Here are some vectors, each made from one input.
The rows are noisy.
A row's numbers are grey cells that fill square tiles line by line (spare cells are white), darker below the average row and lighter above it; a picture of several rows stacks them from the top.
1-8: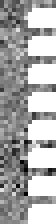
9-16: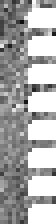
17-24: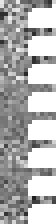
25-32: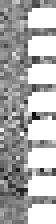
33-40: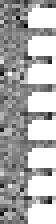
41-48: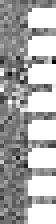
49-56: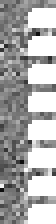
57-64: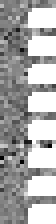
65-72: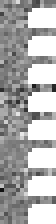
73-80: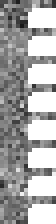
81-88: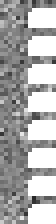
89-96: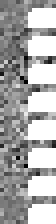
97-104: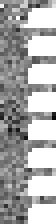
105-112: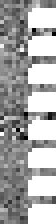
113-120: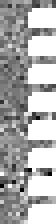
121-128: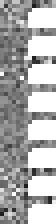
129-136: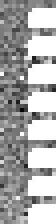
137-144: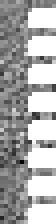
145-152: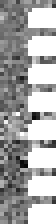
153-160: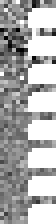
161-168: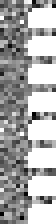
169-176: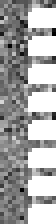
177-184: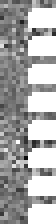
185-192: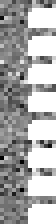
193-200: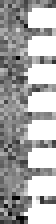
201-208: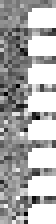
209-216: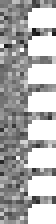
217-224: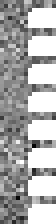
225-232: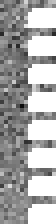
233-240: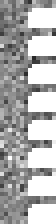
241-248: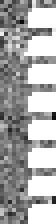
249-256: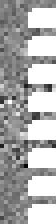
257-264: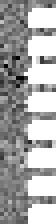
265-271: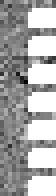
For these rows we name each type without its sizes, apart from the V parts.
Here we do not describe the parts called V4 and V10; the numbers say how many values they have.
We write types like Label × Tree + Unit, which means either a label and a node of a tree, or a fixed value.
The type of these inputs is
(Bool × Circle + V10) × V4.
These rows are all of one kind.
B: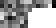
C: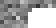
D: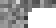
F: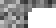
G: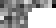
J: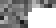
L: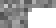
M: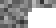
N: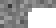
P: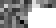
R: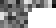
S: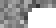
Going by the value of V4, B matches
C and L.
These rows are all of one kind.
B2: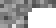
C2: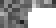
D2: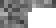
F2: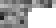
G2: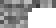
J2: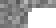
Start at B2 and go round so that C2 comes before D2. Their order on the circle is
B2, C2, J2, F2, G2, D2.
